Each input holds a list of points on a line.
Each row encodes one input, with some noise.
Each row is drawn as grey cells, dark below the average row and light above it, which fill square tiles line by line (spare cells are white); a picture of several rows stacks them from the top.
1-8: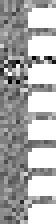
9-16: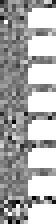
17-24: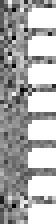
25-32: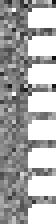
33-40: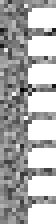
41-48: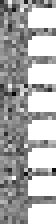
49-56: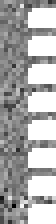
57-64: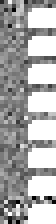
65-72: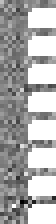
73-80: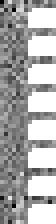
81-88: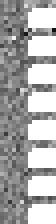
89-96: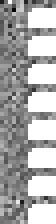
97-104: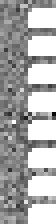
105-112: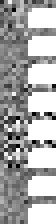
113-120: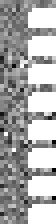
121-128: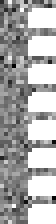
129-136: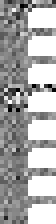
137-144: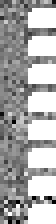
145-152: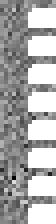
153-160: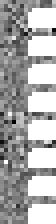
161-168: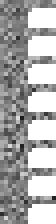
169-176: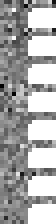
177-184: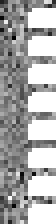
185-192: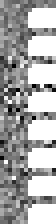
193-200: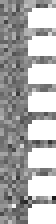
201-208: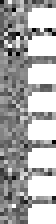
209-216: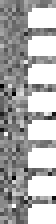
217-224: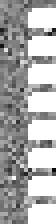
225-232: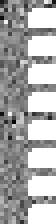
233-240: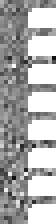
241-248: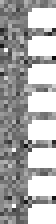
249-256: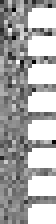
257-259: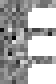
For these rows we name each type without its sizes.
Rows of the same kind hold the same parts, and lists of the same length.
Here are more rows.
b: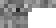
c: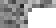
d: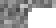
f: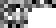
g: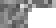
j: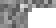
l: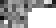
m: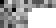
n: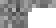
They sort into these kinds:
b, c, d, g, j, n
f
l
m

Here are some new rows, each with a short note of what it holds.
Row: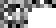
the empty list
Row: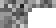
a list of two items
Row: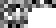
the empty list
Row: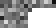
a list of one item
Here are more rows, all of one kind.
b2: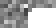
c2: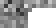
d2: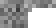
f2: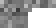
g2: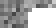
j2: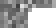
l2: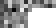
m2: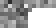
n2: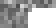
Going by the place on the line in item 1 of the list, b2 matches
j2 and n2.
